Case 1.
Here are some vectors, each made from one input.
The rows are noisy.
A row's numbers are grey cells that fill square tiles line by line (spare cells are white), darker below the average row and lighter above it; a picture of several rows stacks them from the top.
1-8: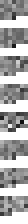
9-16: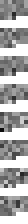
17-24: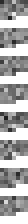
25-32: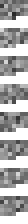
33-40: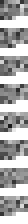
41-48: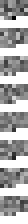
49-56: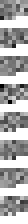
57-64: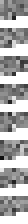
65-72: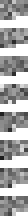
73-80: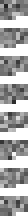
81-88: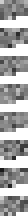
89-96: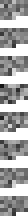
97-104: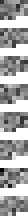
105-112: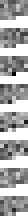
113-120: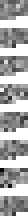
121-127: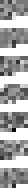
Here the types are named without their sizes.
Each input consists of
a point on a circle and a true/false value.
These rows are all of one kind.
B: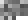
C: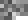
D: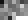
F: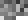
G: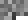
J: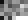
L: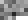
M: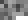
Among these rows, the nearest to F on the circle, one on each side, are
C and D.
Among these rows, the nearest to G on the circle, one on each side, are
L and M.
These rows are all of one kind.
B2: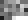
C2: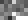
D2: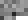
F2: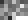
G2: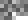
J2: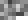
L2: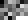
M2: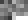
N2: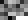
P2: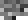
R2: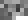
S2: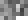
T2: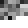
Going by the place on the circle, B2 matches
D2, L2 and T2.
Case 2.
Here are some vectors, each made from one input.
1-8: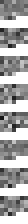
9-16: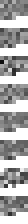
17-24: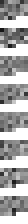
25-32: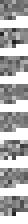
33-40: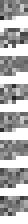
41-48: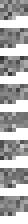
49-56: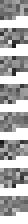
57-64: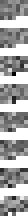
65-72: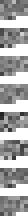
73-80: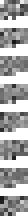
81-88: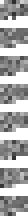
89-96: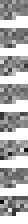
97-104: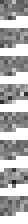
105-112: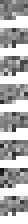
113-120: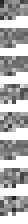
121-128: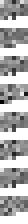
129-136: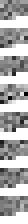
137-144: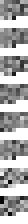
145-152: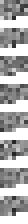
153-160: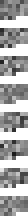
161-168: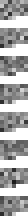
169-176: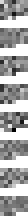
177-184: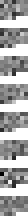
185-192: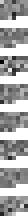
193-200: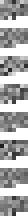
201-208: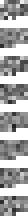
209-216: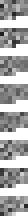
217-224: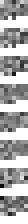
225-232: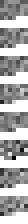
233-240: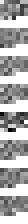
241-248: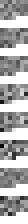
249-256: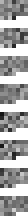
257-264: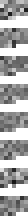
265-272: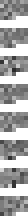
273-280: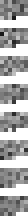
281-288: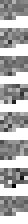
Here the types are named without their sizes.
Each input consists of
a point on a line and a true/false value.
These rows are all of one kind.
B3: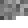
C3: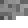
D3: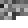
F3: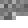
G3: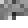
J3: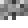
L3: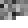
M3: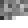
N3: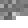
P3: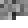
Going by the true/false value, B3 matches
C3, F3, M3 and N3.
